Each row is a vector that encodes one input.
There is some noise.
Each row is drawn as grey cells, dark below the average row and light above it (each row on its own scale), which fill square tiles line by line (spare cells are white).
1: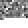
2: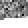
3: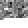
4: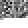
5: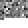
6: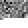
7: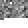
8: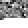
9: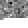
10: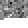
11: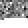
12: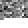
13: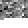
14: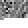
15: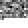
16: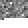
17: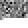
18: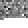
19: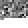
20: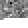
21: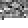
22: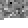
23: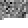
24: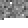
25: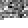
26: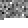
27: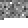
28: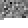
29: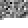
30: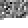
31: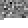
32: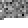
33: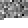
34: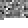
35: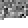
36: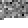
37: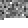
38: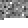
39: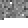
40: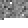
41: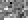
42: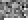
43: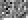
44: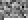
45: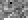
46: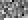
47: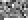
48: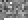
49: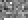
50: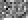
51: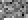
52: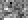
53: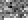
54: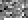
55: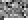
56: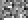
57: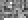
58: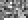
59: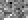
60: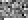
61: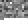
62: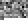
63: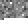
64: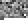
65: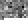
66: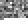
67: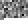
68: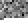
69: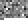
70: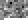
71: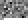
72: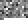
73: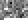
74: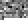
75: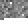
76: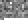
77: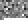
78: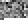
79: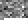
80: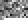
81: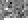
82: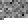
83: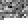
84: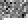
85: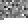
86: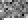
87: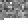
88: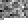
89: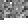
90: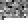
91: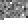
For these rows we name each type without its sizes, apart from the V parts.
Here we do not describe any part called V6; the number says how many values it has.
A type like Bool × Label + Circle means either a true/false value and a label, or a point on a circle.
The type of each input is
Bool × (Line + V6).
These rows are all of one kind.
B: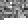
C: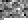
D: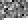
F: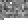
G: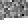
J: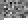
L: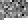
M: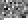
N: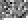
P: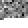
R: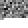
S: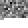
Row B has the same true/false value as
C and F.
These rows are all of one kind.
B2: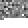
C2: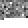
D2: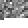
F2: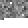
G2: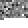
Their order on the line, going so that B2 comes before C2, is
B2, G2, C2, F2, D2.
